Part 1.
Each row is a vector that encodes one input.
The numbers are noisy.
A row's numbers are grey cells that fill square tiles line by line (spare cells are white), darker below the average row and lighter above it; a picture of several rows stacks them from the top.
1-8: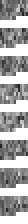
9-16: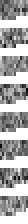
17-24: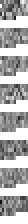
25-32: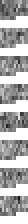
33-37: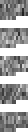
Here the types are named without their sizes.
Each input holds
a point on each of two lines and a true/false value.
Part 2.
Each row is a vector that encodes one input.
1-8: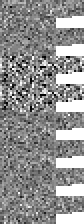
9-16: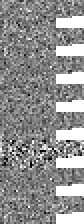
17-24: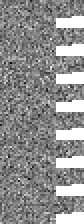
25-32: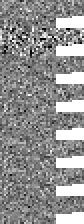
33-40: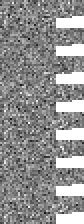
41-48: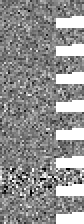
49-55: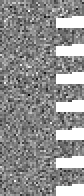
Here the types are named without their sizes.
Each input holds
a list of points on a line.
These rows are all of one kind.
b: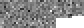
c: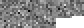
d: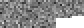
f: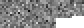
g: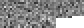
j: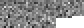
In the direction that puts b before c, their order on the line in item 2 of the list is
b, d, g, j, c, f.
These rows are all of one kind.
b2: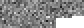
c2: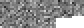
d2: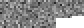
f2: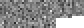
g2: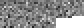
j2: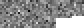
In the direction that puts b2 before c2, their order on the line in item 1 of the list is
b2, c2, f2, d2, j2, g2.
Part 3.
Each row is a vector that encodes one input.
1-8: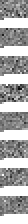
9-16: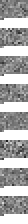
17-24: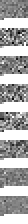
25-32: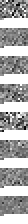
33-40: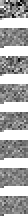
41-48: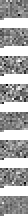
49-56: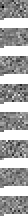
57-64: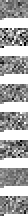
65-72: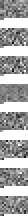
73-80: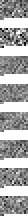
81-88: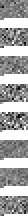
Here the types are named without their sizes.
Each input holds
a label and a point on a line.
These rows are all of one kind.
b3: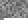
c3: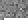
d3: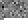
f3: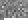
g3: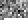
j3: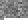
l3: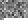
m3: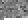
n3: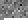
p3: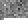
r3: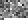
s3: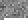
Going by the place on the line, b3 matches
g3, l3, n3 and p3.
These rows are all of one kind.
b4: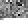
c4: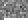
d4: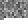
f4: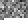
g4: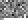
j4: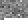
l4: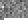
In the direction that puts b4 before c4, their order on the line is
f4, d4, g4, j4, b4, l4, c4.
